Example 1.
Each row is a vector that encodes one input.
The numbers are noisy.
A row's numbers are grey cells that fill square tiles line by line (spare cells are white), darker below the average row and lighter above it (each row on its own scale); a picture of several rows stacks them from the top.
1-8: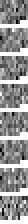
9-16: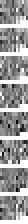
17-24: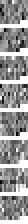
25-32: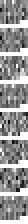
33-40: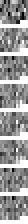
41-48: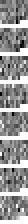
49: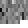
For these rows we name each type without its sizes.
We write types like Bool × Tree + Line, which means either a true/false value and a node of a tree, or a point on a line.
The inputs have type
Bool × Bool × Bool + Unit.
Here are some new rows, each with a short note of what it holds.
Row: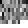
a fixed value
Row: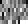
a fixed value
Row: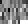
a fixed value
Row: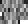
a fixed value
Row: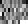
a fixed value
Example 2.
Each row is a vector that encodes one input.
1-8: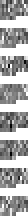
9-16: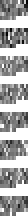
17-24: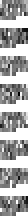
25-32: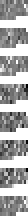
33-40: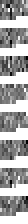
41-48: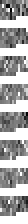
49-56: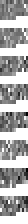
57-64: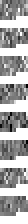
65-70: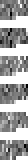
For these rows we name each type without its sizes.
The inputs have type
Line.
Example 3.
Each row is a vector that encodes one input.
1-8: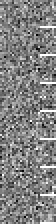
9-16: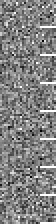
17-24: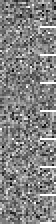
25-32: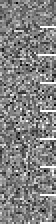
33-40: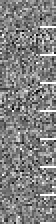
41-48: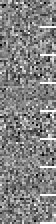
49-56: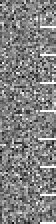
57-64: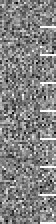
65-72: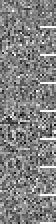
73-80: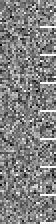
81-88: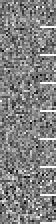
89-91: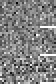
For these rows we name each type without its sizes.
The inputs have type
Label.
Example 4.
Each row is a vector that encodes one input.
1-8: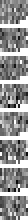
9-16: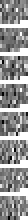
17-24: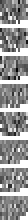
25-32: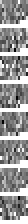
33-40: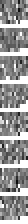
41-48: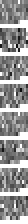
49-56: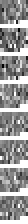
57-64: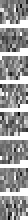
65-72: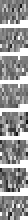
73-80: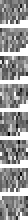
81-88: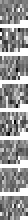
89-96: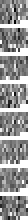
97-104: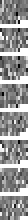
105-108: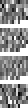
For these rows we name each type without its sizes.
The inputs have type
Bool × Bool × Bool × Bool.
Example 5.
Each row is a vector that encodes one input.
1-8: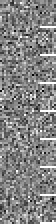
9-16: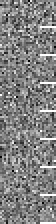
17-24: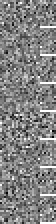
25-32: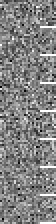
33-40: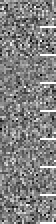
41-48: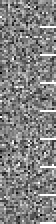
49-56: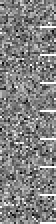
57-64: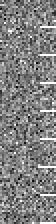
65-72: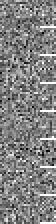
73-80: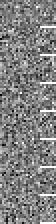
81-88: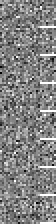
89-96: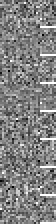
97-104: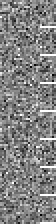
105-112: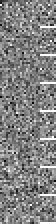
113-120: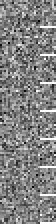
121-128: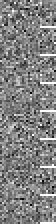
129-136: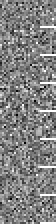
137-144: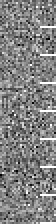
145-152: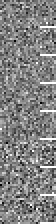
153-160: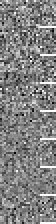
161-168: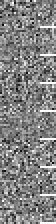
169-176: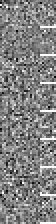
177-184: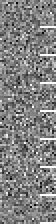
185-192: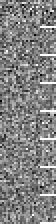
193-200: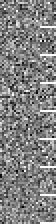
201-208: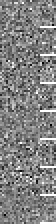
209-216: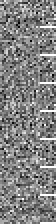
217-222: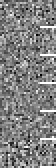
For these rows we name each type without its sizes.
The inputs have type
Tree.
